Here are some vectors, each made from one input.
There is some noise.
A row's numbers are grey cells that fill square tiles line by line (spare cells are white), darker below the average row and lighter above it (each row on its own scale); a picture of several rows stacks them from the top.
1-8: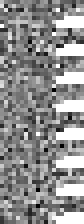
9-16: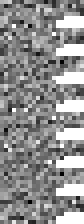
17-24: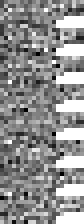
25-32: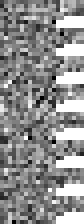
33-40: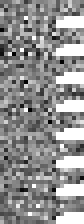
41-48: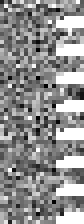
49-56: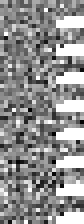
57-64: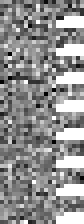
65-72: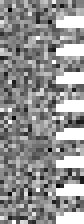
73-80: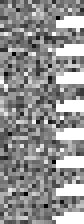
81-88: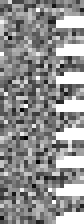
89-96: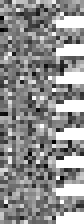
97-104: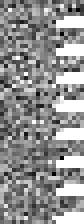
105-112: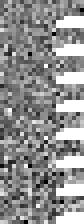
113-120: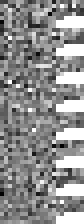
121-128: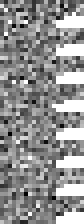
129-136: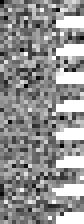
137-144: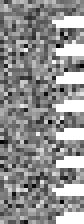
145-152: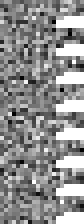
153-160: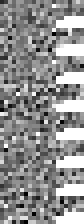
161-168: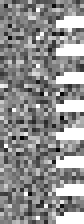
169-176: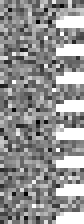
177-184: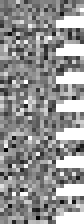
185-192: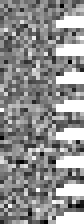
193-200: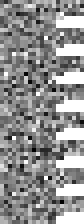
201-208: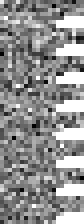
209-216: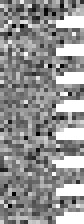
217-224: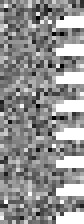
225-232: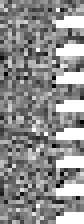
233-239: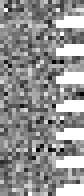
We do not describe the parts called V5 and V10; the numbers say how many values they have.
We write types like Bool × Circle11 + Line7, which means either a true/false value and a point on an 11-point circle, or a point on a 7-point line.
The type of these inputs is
(Bool × Label12 × V10 + Unit) × V5.
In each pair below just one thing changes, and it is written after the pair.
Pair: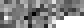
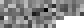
the value of V10
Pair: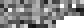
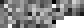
the label
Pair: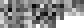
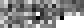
the value of V10
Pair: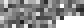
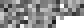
the value of V5
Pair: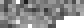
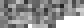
the label
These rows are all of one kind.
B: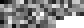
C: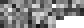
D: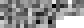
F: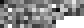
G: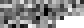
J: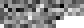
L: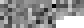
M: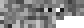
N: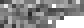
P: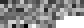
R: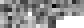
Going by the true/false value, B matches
D and F.
